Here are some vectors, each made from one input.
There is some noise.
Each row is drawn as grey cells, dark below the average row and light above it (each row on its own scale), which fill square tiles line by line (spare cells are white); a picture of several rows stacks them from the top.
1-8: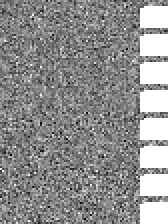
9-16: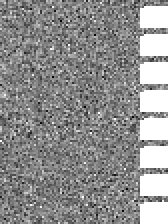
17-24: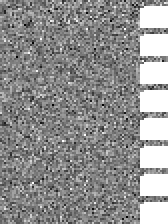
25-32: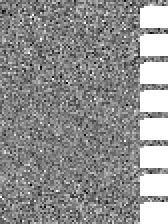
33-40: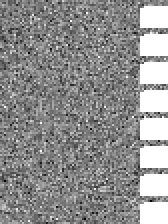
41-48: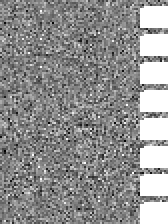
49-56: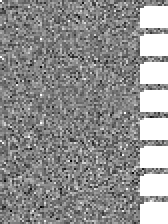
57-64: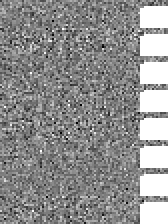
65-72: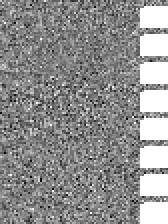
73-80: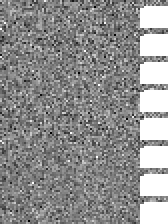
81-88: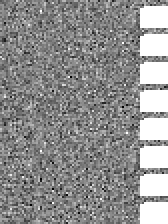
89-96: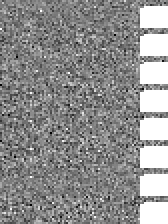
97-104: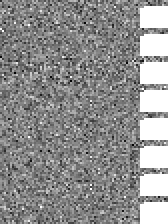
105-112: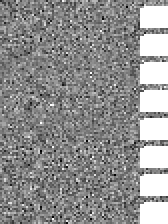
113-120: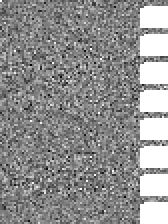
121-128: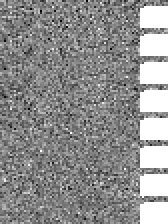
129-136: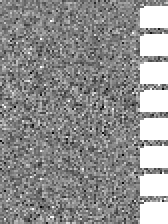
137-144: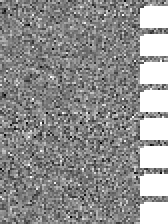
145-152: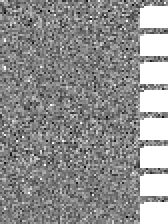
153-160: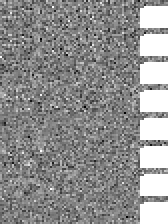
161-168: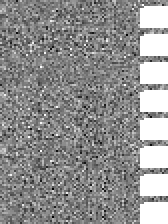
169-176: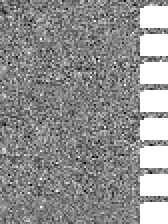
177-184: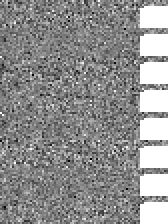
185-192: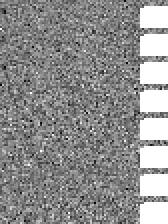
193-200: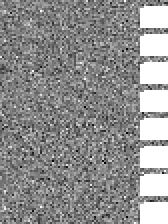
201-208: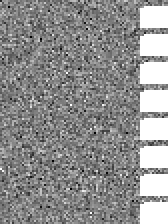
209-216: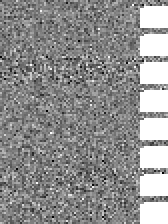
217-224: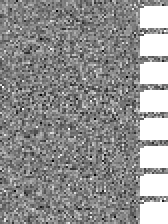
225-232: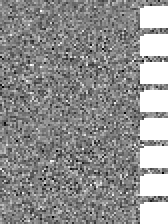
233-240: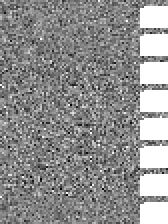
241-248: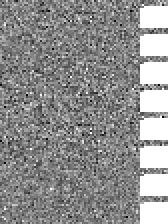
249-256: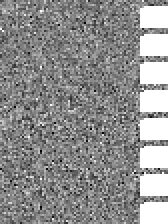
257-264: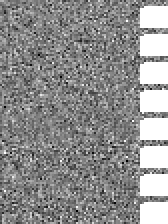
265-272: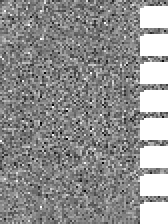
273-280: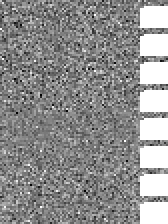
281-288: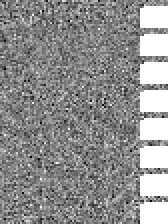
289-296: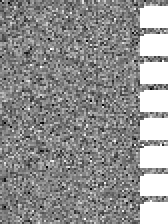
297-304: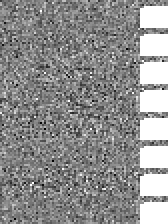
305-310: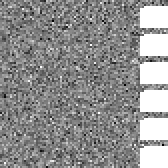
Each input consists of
a point on a 7-point line, together with either a point on a 19-point circle, or a fixed value.
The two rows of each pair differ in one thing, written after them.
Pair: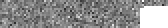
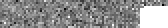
the place on the 7-point line
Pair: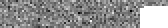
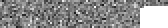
the place on the 19-point circle
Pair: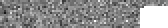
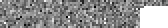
the place on the 19-point circle
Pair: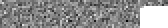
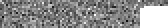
the place on the 19-point circle
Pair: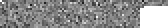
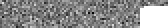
the place on the 7-point line
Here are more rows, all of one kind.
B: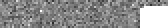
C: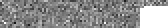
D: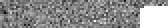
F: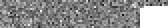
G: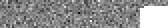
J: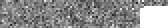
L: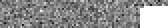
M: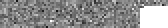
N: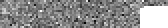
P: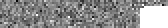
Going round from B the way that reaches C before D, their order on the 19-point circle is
B, F, C, N, J, P, M, G, D, L.
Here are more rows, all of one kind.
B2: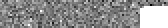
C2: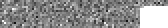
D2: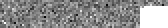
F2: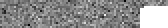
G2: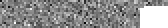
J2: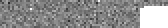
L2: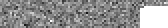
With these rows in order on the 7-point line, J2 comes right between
C2 and G2.
